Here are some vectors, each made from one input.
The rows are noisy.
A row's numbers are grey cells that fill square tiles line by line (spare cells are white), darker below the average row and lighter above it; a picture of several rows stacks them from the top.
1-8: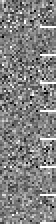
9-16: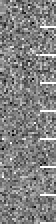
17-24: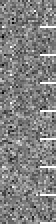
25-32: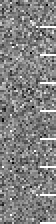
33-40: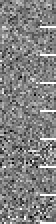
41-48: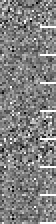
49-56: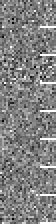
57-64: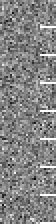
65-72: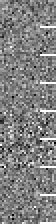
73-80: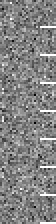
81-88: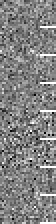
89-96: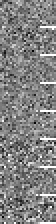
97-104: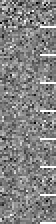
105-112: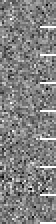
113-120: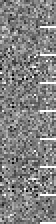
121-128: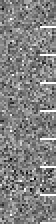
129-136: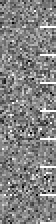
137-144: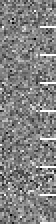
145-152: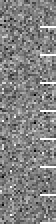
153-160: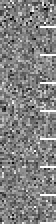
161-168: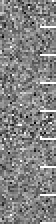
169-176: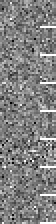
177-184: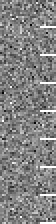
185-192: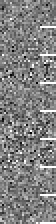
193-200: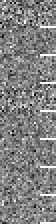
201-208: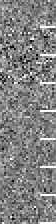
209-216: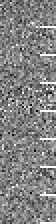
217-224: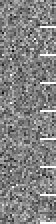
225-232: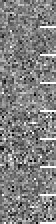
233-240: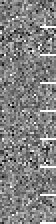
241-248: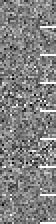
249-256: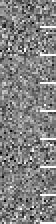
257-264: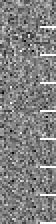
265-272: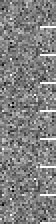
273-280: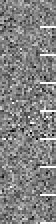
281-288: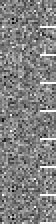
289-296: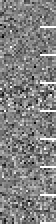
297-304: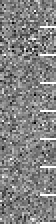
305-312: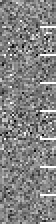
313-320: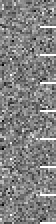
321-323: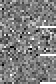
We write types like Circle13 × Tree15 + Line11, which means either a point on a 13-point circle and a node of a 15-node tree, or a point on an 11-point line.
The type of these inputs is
(Circle6 × (Circle6 + Unit) × Line12 + Tree10) × Tree10.
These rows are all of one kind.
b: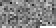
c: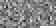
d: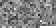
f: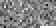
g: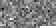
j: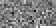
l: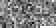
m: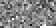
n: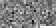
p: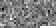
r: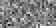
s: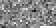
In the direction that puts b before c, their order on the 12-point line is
d, r, l, b, c, f, s, m, n, j, p, g.
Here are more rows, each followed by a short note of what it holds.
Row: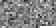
a point on a 6-point circle, a point on a 12-point line and a node of a 10-node tree
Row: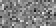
a point on each of two 6-point circles, a point on a 12-point line and a node of a 10-node tree
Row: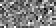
a node of each of two 10-node trees
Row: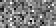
a node of each of two 10-node trees
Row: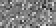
a point on a 6-point circle, a point on a 12-point line and a node of a 10-node tree
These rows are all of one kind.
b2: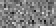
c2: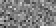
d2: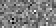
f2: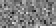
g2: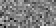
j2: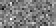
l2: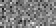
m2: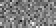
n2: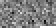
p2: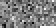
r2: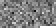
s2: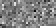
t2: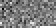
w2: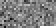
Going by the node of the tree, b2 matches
f2, n2 and r2.
